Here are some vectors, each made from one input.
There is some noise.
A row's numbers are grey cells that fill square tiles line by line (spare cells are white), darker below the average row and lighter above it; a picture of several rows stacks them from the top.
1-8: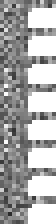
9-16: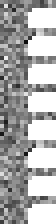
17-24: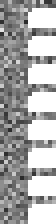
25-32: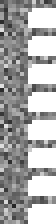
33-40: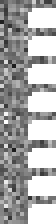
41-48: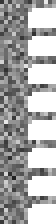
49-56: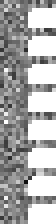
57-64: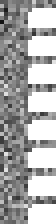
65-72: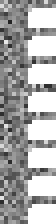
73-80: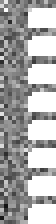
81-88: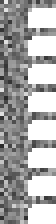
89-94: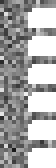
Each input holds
either three true/false values, or a list of up to two points on a 5-point line.
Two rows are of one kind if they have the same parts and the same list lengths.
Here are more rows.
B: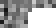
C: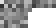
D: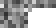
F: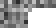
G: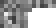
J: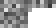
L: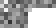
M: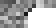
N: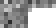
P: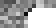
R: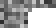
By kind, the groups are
B, D, F, R
C, G
J, L, N
M, P

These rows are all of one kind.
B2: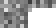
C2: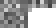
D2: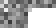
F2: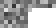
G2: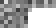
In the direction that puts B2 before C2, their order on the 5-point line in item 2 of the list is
D2, G2, B2, C2, F2.
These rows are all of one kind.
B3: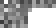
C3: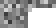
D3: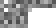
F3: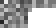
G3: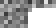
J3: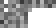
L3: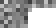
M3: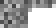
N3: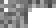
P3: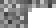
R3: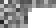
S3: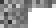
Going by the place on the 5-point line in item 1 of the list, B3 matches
M3 and S3.
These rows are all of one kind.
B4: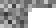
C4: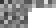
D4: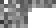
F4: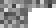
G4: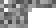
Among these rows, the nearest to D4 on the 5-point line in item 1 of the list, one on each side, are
C4 and F4.
